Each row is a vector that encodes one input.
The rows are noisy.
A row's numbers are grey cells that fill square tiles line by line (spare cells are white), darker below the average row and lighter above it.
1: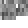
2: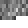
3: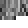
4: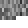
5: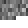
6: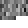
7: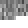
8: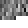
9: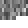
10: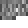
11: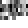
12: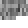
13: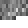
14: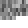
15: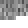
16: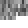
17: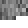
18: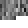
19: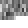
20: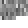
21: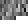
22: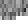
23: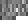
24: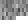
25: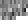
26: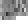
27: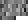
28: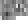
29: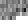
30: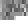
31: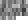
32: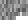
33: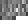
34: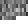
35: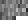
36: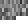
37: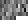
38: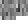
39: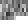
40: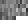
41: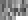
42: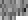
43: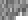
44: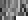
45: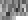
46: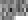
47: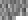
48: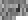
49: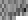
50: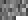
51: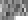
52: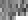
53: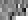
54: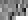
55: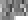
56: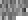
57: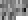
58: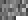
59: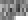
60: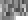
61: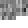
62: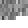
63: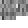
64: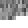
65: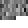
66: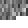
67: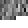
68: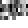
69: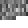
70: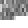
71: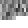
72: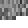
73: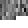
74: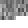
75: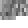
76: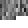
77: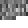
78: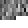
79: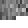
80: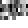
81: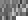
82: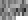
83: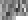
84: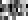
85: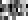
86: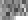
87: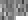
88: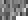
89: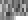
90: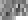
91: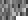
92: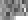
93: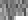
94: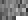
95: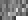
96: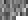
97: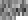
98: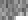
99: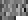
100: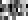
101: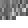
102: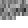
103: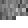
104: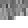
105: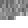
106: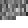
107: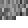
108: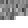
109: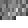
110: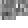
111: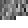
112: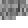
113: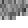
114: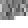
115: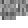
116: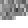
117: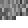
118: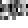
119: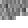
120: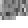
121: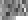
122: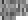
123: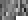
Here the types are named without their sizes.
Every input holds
a list of points on a line.
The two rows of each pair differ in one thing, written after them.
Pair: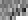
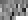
the place on the line in item 2 of the list
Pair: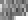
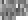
the place on the line in item 2 of the list
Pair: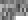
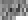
the place on the line in item 2 of the list
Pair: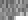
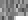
the place on the line in item 2 of the list
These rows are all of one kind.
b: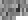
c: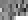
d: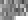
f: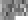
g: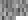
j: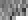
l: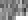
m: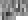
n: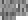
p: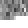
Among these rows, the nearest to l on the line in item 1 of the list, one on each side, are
g and j.
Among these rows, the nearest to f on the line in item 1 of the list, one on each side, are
d and p.
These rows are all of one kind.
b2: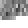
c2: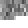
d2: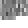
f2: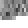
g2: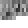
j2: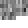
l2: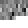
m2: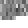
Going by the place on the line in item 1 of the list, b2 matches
c2 and d2.
